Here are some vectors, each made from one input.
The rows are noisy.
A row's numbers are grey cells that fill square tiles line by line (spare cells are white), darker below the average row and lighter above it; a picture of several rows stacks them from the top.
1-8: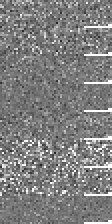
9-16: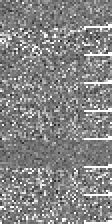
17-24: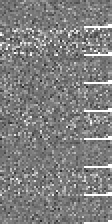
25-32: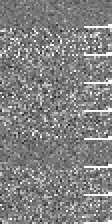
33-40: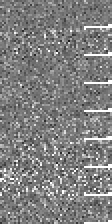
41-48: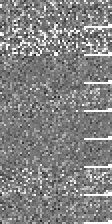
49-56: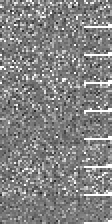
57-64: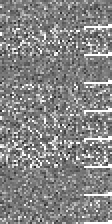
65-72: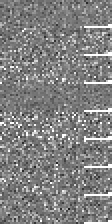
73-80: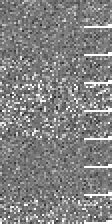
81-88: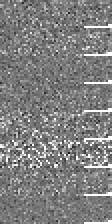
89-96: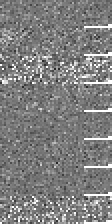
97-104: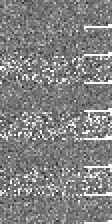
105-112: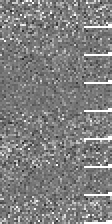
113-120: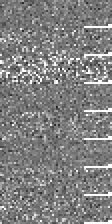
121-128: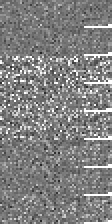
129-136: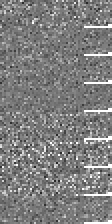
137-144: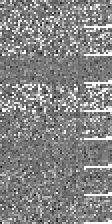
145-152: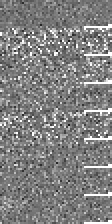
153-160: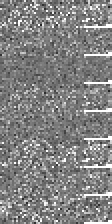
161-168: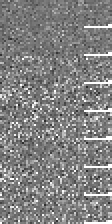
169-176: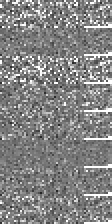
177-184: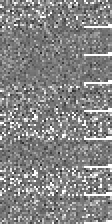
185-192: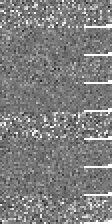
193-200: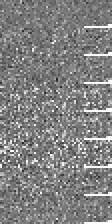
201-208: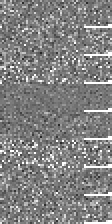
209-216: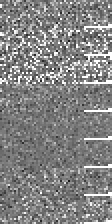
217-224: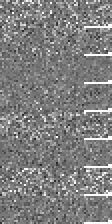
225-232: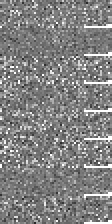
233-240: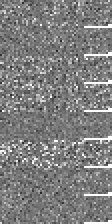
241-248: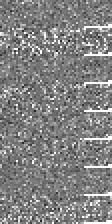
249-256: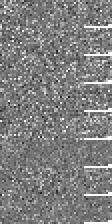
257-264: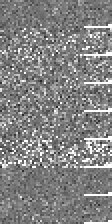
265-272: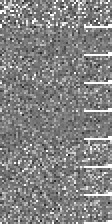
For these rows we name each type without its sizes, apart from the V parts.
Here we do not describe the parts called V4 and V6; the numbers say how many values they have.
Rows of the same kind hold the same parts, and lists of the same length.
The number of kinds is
4.
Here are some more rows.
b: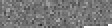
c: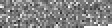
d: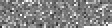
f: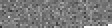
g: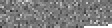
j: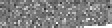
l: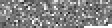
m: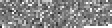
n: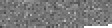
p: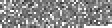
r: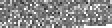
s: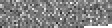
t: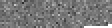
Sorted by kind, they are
b, p
c, d, g, j, n
f, l, s
m, r, t

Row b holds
a point on a line, a true/false value and a value of V6.
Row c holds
a point on a line, a true/false value, two values of V4 and a value of V6.
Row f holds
a point on a circle and two values of V4.
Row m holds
a point on a circle.
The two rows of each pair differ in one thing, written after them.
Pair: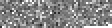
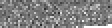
the true/false value
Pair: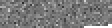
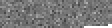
the place on the line
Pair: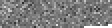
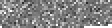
the place on the line
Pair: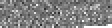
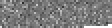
the value of V6
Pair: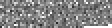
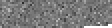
the place on the line
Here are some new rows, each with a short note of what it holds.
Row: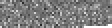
a point on a line, a true/false value and a value of V6
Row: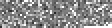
a point on a line, a true/false value, two values of V4 and a value of V6
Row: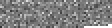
a point on a line, a true/false value, two values of V4 and a value of V6
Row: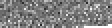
a point on a circle
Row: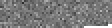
a point on a circle
